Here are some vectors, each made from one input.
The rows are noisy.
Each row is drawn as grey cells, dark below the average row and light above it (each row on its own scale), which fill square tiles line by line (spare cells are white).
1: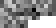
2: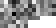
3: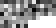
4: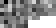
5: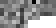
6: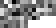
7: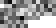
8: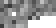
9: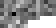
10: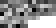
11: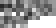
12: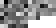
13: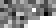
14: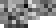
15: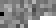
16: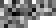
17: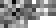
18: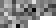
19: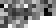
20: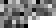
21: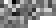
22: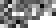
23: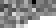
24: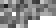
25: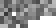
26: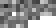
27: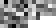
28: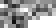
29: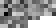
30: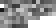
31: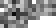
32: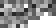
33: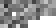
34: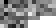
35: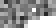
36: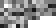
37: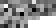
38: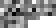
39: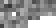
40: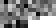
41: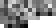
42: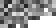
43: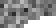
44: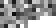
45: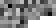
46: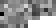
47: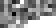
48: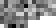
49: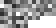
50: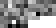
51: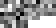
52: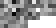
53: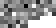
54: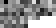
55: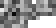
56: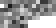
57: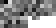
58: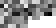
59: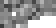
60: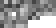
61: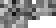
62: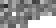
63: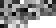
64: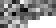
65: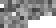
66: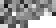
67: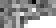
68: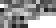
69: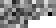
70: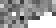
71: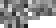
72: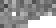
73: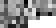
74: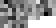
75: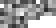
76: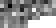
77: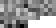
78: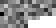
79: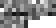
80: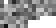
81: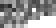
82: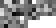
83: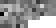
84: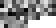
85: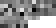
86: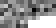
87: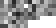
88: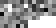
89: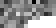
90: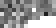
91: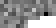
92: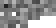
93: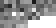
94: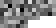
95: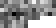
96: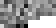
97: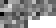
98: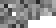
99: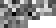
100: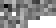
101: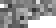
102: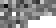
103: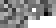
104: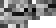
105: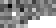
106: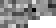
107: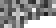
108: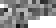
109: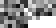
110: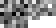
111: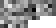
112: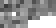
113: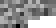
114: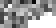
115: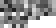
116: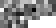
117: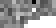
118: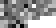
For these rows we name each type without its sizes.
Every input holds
a point on a line, together with either a point on a line, or four true/false values.
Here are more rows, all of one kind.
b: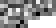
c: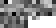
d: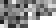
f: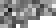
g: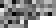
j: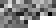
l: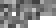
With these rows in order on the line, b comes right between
c and d.
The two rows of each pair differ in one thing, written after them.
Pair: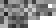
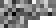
the place on the line
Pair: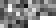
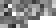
the place on the line
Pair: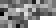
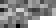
one of the four true/false values
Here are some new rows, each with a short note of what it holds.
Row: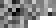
a point on a line and four true/false values
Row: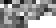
a point on a line and four true/false values
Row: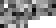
a point on a line and four true/false values
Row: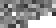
a point on a line and four true/false values
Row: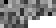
a point on a line and four true/false values
